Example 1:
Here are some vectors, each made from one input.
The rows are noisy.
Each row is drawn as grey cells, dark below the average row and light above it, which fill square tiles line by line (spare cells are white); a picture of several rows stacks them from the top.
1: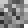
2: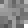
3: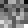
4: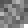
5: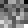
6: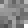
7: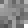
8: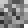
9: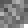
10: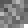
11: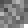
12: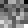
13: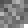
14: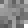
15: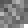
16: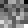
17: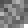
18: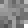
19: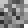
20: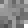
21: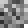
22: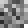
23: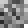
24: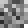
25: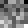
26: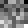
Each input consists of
a point on a 4-point line.
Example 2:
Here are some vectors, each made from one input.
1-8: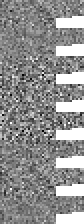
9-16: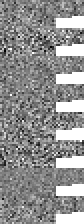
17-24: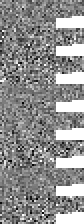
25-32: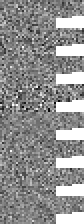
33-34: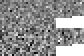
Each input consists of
a point on a 6-point line.
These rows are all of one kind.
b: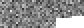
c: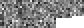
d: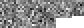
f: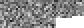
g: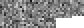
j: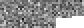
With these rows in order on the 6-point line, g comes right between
b and j.
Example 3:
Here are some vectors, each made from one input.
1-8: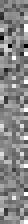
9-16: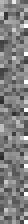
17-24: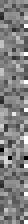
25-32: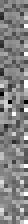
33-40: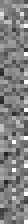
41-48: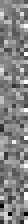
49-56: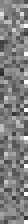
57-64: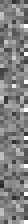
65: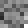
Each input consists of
either a point on an 8-point circle, or a fixed value.
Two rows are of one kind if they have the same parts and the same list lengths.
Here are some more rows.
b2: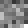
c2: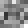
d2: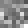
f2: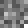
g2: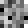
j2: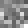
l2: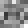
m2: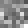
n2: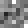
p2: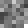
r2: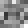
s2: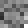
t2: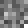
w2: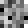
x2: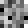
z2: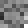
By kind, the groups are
b2, c2, d2, f2, j2, l2, m2, n2, p2, r2, s2, t2, z2
g2, w2, x2

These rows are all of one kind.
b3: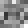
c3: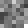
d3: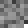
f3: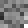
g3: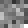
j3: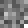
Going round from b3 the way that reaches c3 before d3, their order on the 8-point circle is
b3, c3, f3, j3, d3, g3.
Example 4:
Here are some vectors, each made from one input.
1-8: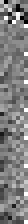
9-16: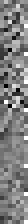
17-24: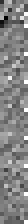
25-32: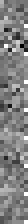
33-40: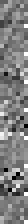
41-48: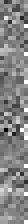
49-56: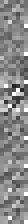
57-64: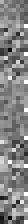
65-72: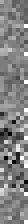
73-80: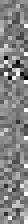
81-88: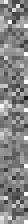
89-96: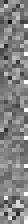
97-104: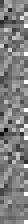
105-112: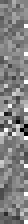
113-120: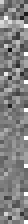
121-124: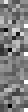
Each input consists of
a point on an 11-point line.
